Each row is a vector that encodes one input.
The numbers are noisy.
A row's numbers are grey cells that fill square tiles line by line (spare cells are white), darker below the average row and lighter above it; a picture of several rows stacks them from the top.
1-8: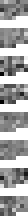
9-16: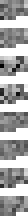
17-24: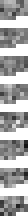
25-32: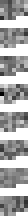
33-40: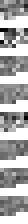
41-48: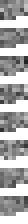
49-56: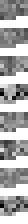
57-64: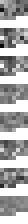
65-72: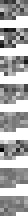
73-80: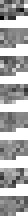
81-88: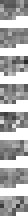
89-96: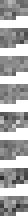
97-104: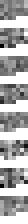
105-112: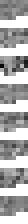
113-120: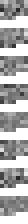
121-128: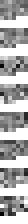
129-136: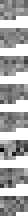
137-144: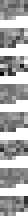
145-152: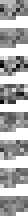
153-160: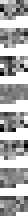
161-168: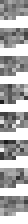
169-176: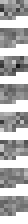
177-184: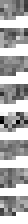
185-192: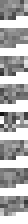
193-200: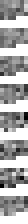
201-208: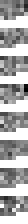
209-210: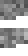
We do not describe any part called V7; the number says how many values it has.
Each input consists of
either a point on an 11-point line, or three true/false values, or a value of V7.
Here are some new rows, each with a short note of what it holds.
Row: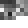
three true/false values
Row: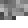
a point on an 11-point line
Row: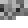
three true/false values
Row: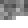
three true/false values
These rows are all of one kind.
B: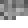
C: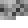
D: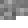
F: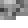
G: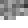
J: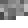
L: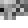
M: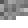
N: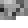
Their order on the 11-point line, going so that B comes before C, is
L, B, N, D, J, F, M, G, C.
